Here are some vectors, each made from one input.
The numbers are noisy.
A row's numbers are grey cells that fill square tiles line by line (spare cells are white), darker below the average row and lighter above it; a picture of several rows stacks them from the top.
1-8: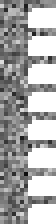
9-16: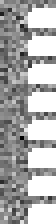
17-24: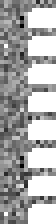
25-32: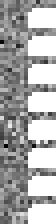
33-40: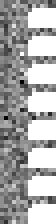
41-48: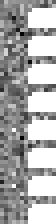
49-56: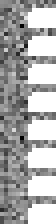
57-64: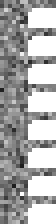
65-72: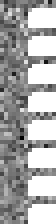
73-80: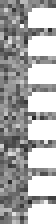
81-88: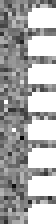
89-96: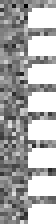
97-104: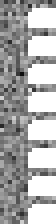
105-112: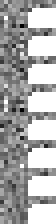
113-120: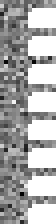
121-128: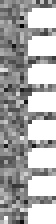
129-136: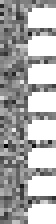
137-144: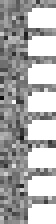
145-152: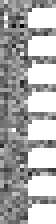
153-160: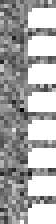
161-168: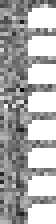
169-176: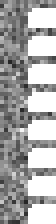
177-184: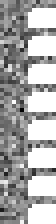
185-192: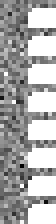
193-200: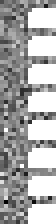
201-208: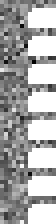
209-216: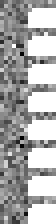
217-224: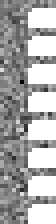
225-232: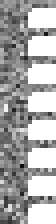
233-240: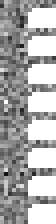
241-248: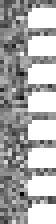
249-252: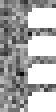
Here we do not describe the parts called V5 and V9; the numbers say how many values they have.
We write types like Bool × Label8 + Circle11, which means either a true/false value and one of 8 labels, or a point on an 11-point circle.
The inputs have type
(Bool × Bool × Bool × Bool + V5) × (Circle6 + V9).
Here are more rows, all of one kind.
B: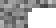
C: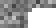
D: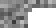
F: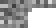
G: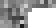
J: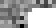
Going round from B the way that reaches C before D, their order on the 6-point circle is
B, F, C, D, G, J.
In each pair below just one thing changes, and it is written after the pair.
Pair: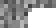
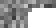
the value of V9
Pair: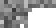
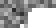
one of the four true/false values
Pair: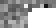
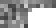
the value of V9
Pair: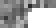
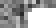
one of the four true/false values
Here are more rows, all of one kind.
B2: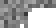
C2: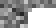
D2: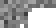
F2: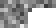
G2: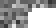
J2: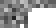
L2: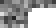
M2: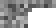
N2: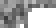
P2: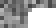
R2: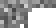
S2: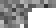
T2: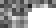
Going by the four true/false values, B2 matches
D2, N2, R2 and S2.
